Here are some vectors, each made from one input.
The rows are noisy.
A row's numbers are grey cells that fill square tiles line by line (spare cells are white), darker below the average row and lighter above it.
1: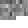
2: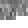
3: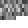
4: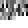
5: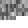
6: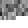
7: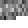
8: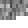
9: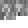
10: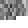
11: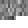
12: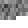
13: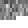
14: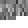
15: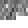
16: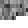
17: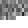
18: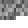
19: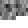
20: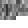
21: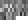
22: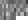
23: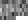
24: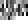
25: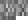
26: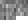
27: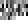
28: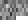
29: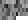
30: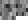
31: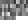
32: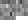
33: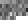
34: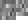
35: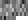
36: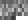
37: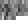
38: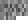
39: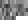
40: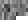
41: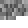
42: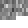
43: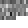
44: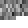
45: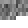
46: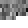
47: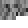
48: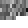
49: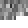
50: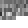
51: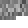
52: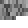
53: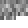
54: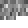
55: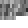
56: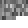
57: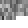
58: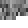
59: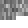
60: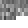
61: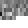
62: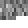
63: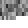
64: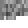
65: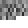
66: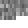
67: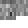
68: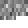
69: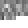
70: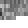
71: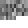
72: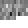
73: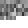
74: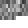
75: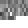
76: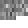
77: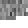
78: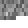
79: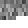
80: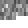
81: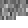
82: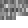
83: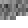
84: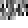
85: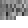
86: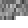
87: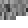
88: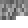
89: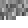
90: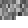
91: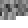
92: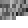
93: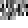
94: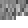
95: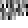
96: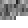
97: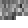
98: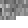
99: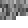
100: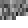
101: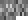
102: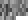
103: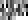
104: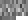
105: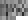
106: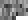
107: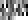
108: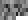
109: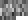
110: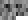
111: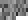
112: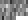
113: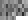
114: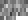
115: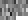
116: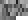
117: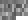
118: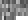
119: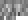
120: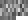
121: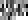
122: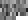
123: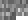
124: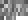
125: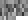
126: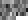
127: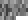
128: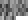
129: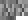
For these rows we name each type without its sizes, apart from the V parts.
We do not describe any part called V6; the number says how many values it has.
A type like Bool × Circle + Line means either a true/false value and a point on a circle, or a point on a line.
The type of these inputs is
List(Line × V6).
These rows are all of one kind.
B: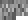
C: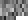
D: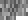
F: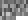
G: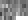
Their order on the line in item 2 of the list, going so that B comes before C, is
F, B, D, G, C.
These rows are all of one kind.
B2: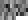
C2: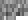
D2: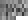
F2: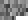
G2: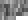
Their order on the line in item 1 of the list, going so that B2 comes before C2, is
B2, F2, G2, C2, D2.
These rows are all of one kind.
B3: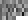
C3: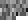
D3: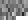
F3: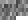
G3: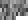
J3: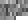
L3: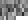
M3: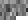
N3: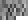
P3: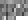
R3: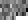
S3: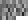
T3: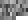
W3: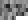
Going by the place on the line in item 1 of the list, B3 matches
L3, N3, P3 and S3.
